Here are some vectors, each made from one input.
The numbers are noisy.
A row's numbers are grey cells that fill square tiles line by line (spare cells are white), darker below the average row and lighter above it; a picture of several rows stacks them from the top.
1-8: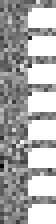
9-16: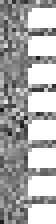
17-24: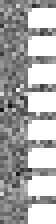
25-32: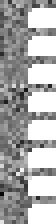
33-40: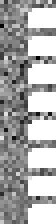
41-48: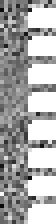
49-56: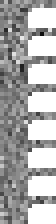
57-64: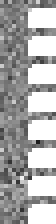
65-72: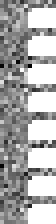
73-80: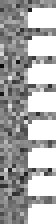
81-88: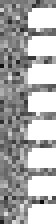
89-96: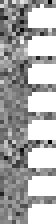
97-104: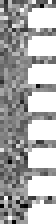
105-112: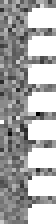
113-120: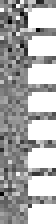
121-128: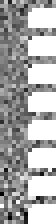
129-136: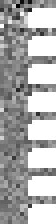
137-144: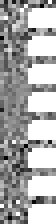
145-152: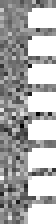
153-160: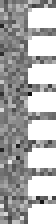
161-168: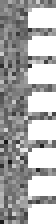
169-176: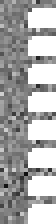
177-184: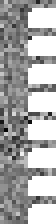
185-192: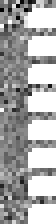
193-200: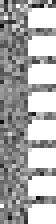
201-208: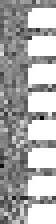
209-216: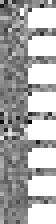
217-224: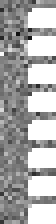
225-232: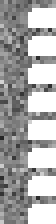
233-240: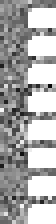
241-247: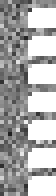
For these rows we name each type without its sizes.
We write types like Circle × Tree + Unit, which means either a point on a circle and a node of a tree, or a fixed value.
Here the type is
(Circle × Tree + Line) × Tree.
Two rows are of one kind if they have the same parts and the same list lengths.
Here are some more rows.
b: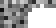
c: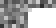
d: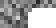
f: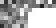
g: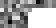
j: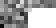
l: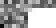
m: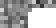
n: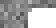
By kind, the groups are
b, c, f, j, l, n
d, g, m

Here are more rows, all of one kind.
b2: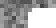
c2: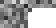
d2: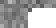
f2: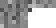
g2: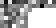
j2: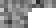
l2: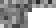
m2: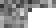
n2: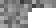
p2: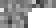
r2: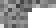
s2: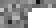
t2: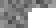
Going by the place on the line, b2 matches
j2, p2, r2 and t2.
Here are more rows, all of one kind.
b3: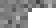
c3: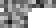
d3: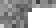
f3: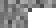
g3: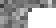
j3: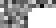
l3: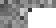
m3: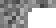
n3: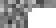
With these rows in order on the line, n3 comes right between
d3 and f3.
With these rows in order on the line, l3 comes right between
f3 and m3.
